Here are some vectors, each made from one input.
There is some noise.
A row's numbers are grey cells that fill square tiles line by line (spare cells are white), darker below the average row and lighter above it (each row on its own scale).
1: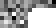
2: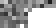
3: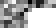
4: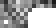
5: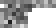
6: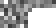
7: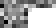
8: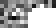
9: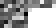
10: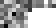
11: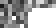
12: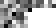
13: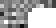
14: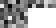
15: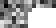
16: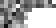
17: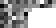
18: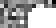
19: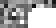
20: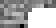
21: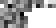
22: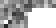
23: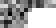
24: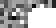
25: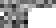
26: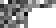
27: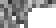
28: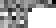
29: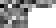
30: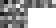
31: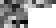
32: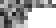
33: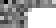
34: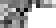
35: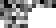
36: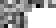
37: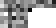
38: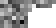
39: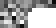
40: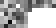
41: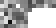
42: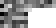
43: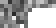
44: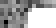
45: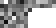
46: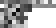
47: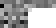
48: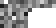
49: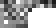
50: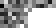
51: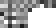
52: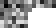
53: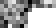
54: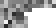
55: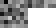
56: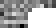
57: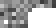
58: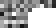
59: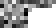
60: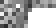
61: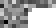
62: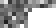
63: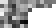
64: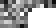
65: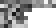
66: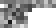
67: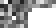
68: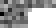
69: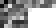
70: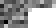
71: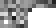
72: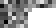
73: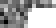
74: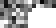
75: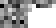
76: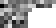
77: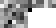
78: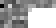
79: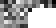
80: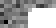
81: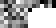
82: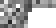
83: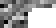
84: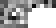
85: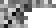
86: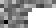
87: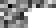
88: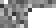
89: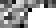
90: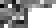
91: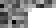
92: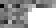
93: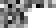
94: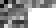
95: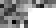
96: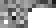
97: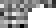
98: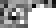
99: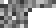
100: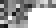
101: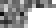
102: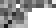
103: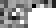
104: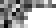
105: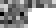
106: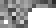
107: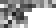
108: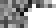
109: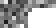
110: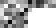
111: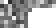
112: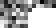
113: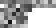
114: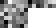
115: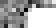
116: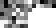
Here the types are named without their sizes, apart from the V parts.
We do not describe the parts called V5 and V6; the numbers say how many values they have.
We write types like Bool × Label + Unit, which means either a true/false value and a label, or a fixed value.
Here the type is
Bool × (Tree + Unit) × V6 + V5.
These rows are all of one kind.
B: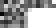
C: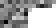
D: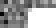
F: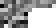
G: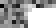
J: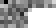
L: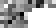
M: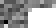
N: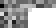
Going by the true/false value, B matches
D, J and L.
